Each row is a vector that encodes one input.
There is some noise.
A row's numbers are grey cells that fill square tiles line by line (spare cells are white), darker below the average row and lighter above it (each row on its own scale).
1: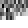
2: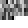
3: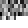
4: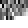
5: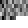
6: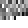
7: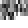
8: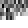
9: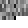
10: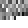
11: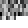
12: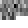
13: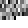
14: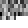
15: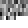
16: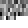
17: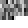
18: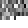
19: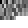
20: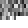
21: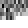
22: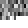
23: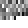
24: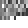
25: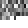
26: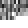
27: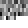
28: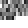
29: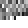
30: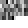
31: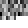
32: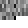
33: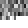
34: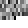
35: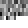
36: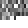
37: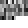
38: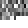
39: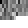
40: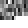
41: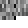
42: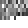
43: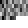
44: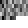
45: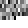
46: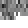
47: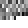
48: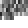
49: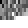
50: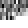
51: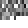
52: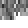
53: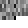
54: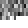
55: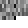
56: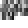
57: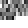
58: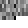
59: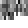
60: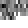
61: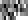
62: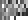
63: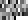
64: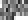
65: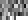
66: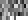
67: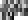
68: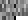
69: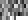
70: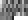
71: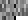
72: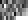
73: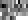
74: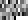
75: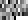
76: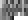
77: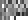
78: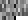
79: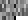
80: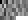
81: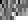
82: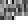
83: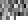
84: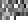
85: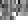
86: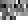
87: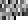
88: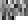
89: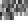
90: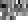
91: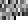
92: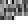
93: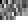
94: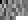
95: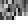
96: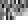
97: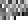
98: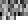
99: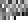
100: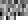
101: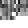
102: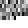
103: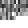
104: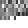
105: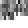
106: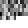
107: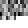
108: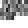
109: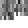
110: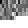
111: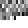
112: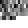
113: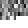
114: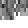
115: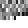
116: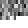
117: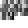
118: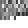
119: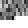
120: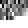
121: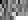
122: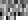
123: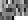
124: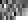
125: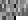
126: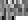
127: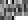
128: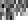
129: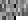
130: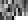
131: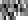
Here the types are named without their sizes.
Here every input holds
a point on a line, together with either a point on a circle, or a fixed value.
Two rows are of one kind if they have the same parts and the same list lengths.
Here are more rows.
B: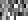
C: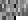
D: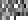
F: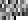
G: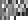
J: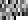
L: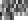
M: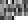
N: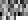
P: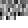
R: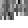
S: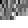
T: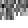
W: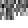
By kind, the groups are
B, C, D, F, G, J, N, P
L, M, R, S, T, W

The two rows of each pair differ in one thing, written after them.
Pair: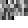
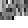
the place on the line
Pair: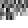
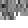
the place on the line
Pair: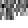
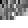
the place on the circle
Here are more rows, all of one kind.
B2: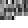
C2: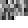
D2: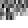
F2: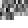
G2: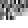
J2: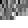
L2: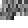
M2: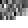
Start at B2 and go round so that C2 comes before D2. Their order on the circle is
B2, C2, L2, F2, D2, G2, J2, M2.
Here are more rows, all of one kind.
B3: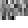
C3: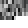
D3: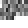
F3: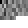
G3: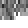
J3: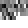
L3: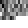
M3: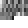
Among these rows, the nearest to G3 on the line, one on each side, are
F3 and M3.
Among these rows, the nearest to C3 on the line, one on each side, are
D3 and M3.
